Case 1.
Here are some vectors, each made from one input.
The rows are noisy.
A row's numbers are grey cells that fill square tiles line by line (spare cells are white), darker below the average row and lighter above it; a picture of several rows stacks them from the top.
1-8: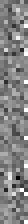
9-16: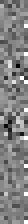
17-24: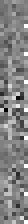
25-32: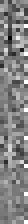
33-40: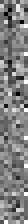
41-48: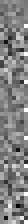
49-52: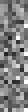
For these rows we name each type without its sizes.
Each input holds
either a point on each of two lines, or a node of a tree.
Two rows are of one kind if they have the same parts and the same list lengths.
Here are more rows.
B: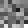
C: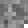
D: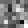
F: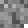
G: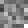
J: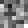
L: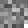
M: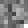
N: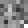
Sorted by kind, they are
B, C, N
D, F, G, J, L, M

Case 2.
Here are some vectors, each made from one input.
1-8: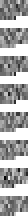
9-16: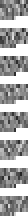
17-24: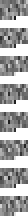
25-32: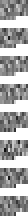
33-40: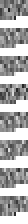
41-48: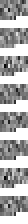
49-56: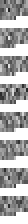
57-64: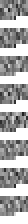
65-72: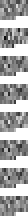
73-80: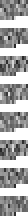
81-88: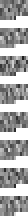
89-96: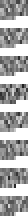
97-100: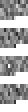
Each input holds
a true/false value, together with either a fixed value, or a node of a 12-node tree.
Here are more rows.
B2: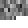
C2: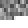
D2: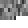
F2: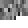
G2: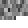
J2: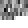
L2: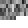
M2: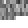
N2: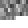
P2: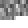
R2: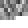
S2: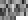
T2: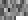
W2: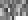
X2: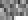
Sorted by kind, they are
B2, C2, D2, F2, G2, M2, N2, P2, R2, T2, W2, X2
J2, L2, S2

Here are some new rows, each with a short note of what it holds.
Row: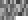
a node of a 12-node tree and a true/false value
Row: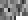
a node of a 12-node tree and a true/false value
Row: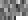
a node of a 12-node tree and a true/false value
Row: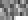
a node of a 12-node tree and a true/false value
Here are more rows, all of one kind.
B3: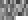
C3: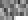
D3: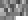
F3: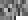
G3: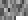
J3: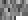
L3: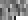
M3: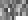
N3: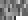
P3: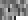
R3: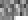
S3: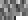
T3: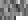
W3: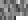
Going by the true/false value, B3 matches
C3, D3, M3 and R3.
